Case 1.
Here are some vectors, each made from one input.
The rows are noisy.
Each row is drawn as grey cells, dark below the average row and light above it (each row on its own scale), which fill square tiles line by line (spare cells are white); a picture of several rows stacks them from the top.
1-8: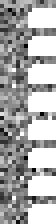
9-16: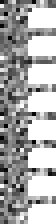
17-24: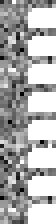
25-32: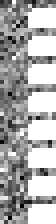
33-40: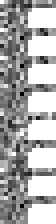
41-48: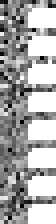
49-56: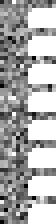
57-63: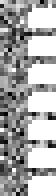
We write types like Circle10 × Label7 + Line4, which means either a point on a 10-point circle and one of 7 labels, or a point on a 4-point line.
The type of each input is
Bool × Bool × Bool + Tree9.
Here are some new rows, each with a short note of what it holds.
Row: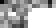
a node of a 9-node tree
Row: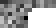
a node of a 9-node tree
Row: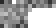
a node of a 9-node tree
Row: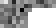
three true/false values
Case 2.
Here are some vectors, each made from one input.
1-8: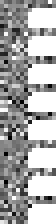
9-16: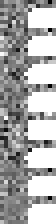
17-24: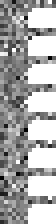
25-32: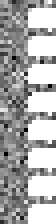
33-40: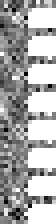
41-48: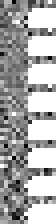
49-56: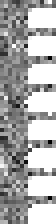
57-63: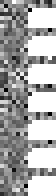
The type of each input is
Bool × Tree9.
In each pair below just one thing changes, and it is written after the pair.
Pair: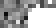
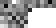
the true/false value
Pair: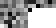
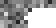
the node of the tree
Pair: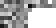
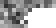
the true/false value
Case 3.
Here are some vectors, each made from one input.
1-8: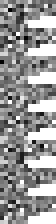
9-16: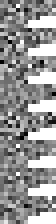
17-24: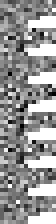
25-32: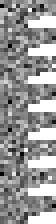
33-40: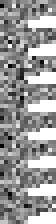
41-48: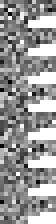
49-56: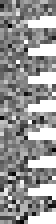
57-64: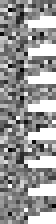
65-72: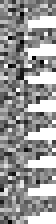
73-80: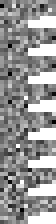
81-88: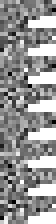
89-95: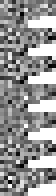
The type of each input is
Line6 + Line10.
